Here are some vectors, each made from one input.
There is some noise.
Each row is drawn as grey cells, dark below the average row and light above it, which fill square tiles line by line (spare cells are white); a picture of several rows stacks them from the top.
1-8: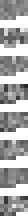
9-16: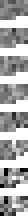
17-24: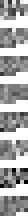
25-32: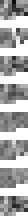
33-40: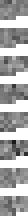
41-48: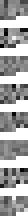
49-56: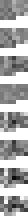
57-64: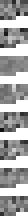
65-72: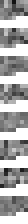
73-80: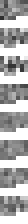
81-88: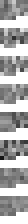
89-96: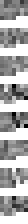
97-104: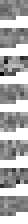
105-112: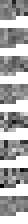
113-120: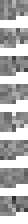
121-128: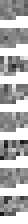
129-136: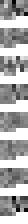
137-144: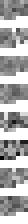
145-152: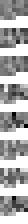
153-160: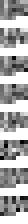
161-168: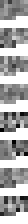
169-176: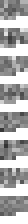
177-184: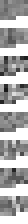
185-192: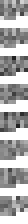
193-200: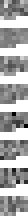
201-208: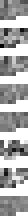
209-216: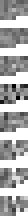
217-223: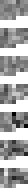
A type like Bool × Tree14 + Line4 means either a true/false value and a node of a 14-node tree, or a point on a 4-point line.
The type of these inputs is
Bool × Bool × Bool × (Label5 + Line3 × Line6).
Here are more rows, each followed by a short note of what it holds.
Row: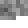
a point on a 3-point line, a point on a 6-point line and three true/false values
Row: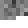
a point on a 3-point line, a point on a 6-point line and three true/false values
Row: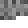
a point on a 3-point line, a point on a 6-point line and three true/false values
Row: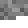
a point on a 3-point line, a point on a 6-point line and three true/false values
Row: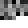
one of 5 labels and three true/false values
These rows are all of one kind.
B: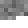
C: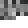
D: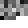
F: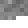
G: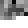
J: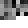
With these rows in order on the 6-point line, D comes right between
B and J.
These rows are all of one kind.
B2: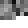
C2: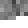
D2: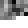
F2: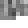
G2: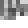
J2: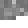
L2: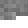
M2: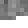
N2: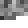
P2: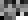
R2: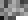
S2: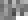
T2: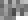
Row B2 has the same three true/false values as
N2, S2 and T2.
